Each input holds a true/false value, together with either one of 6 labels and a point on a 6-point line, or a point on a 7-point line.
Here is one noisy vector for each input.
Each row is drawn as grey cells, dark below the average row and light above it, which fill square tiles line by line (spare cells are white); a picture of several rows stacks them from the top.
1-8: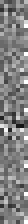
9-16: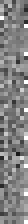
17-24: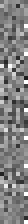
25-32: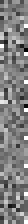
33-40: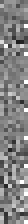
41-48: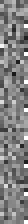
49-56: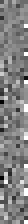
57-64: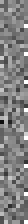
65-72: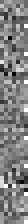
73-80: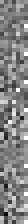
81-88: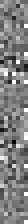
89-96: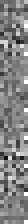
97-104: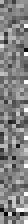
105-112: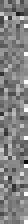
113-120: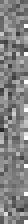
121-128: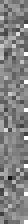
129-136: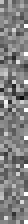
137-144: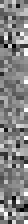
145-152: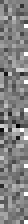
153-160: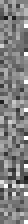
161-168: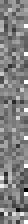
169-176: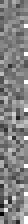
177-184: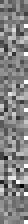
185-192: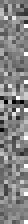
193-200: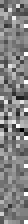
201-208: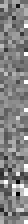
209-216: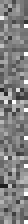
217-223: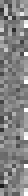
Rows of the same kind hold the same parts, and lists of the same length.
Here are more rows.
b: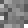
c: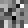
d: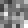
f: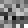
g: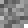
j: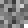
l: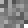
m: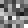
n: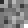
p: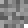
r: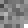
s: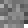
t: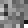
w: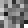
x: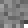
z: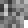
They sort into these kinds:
b, d, f, g, j, n, s, z
c, l, m, p, r, t, w, x

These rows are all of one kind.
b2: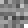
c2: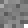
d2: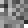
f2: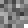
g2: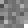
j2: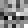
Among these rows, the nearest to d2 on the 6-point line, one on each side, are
b2 and g2.
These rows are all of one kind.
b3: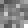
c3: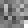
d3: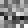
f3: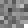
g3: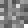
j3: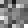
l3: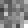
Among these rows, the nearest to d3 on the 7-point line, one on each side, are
c3 and j3.
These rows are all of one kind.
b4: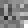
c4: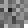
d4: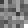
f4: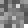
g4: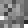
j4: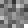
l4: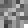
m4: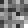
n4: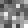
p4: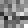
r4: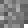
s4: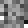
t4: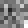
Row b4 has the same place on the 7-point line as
m4 and t4.
